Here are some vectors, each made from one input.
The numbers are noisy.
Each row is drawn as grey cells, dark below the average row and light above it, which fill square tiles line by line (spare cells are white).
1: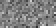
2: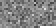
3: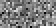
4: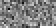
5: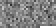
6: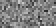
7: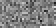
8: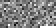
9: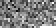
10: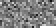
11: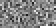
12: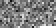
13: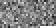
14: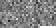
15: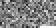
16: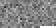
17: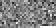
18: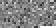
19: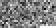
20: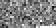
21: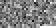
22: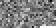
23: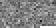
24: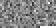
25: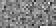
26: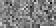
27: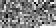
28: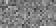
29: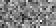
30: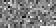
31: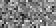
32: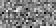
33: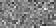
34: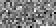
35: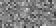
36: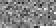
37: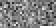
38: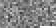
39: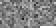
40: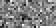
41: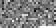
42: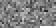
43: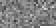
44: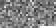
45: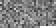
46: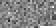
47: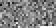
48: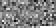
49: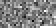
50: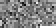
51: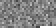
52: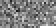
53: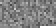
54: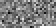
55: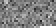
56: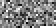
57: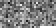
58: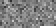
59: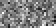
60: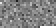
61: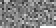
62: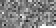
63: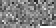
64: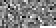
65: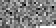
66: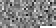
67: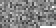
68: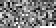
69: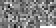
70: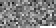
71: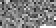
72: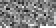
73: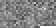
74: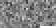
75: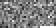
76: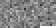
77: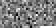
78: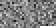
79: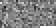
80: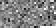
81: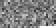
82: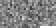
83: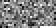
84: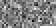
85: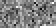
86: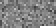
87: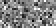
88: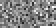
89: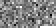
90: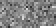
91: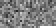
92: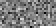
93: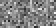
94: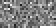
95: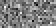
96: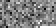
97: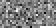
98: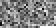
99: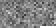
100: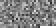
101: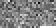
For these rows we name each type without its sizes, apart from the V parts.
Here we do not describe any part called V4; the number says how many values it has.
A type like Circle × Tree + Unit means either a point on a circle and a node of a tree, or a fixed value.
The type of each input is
Line × (Tree + V4).
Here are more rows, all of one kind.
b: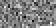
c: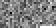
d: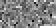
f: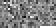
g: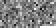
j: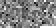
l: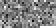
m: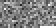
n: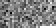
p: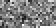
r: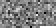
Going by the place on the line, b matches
f and p.
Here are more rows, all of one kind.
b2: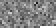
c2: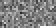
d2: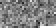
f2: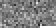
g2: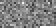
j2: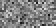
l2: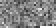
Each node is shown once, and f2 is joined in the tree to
j2.
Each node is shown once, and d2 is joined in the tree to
c2.
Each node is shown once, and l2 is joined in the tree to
b2, c2 and j2.
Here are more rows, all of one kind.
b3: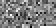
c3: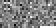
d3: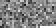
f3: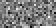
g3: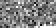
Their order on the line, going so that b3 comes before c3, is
b3, c3, d3, f3, g3.
